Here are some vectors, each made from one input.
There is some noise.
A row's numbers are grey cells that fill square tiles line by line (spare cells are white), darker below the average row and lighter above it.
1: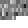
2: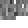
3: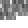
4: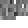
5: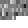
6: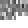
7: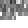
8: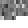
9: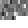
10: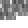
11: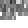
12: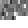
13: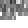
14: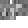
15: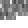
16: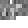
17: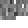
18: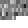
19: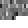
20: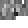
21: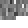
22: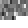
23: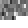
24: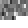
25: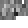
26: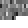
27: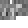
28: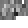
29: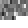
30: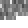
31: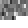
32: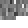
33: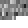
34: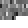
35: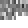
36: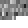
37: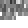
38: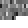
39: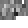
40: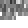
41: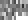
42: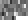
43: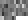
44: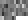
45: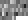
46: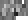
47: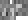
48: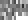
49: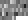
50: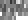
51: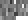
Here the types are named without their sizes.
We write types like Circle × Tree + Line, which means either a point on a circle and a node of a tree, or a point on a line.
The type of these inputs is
Bool × Line.
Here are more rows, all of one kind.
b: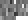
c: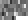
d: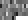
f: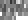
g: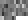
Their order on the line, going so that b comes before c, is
d, b, g, c, f.
